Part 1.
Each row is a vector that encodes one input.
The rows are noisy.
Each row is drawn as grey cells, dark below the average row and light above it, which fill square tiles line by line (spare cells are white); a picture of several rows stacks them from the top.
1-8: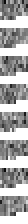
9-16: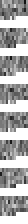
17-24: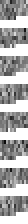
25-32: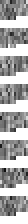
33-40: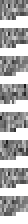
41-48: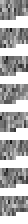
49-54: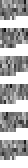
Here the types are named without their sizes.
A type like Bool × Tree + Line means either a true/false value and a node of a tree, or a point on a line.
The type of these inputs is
Label.
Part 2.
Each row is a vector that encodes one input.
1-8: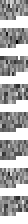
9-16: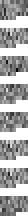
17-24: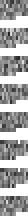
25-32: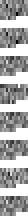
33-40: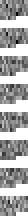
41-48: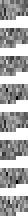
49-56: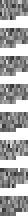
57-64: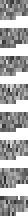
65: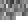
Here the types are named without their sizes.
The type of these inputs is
Label.
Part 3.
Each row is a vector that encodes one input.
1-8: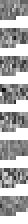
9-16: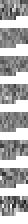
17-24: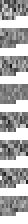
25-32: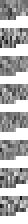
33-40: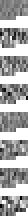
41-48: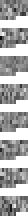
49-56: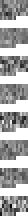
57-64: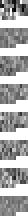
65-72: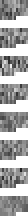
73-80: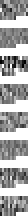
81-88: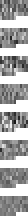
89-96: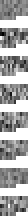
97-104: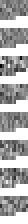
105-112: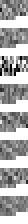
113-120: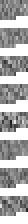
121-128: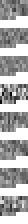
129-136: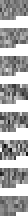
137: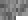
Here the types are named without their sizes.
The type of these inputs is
Bool × Bool × Bool × Bool × Bool.
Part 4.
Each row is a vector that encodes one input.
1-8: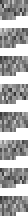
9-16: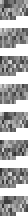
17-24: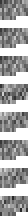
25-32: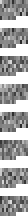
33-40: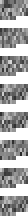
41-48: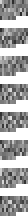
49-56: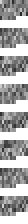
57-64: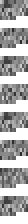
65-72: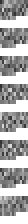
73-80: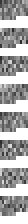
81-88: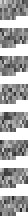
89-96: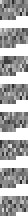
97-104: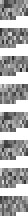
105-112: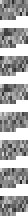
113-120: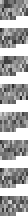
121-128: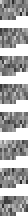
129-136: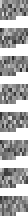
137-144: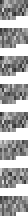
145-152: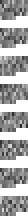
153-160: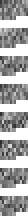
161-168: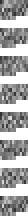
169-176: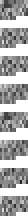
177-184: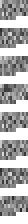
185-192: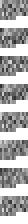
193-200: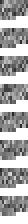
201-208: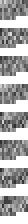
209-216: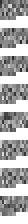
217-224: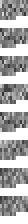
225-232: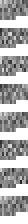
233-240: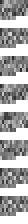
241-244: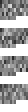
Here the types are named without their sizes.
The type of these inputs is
Bool × Bool × Bool.
